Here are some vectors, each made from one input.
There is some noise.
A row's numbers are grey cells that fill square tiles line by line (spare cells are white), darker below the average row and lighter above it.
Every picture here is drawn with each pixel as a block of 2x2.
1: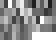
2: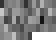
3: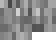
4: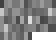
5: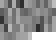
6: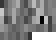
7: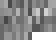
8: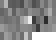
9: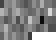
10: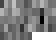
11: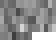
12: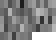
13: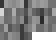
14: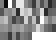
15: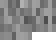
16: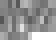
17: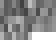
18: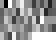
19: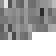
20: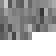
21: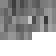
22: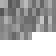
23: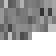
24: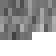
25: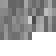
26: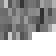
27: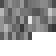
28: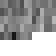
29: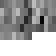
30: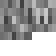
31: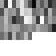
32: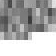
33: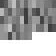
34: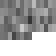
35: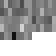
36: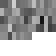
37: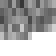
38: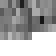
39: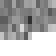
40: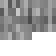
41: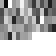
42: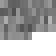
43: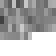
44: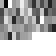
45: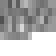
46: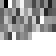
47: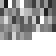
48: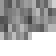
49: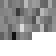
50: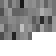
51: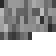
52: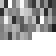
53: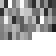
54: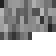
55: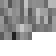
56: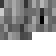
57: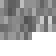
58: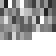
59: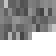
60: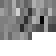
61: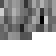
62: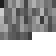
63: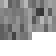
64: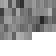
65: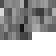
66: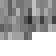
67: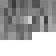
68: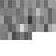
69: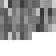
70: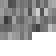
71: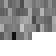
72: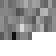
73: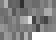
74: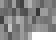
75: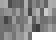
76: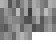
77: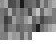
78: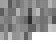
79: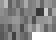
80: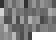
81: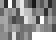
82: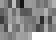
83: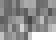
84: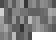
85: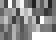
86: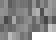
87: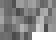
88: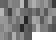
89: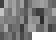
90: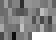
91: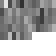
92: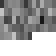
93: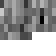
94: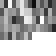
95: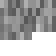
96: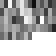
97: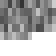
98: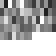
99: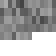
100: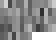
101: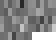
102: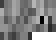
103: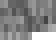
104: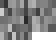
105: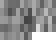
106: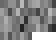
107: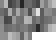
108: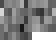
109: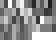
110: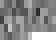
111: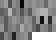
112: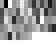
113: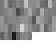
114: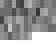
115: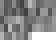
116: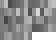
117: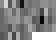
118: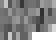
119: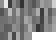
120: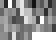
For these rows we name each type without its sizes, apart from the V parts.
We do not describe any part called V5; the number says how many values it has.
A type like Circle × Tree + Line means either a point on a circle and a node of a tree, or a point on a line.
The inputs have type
Bool × List(Line) × V5.
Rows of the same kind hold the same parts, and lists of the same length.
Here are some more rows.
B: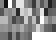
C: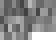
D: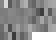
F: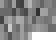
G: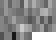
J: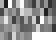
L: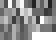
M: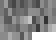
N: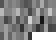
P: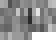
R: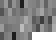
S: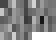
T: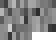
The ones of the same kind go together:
B, J, L
C, F, M, R
D, G, P
N, S, T

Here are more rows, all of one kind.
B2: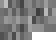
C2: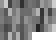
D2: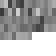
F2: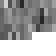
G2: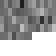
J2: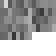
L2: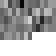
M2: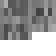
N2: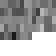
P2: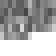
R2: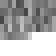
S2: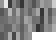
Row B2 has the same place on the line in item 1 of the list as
M2 and N2.
